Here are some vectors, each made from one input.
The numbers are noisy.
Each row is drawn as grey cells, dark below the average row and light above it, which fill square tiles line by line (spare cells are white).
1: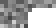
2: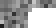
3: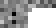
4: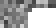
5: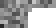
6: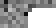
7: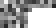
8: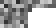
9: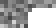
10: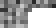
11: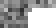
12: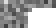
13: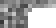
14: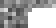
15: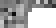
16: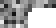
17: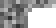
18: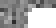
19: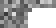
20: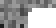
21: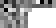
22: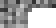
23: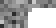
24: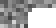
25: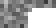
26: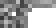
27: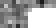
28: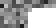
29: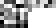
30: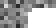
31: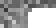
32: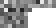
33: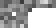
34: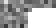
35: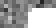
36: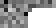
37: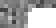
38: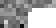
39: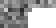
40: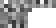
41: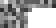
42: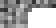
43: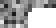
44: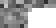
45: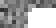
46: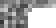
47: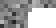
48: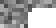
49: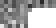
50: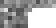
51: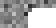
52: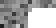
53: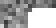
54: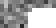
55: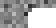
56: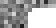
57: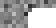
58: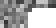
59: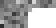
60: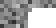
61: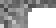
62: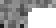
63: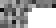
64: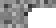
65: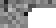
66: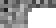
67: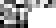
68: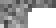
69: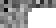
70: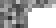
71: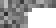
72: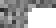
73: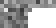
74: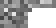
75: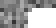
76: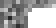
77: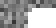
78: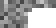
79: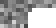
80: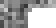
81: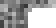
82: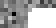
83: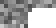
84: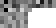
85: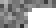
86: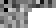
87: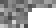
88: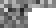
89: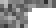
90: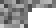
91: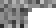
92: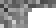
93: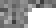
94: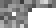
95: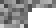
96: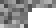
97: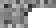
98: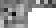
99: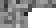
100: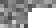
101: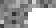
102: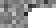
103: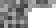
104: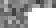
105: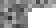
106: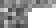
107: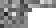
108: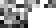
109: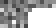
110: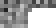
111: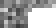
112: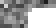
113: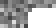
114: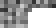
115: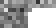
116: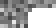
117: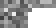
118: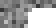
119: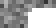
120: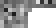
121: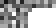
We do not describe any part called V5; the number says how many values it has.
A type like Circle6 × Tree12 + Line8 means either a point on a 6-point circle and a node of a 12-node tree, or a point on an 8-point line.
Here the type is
List2(Bool × V5).
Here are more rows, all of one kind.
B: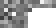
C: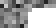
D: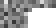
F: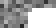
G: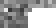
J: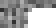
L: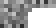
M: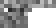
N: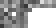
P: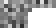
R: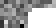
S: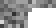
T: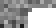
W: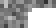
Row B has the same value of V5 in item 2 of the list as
C, F, P and S.
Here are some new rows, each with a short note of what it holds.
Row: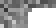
a list of one item
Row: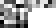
the empty list
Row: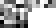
the empty list
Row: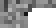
a list of one item
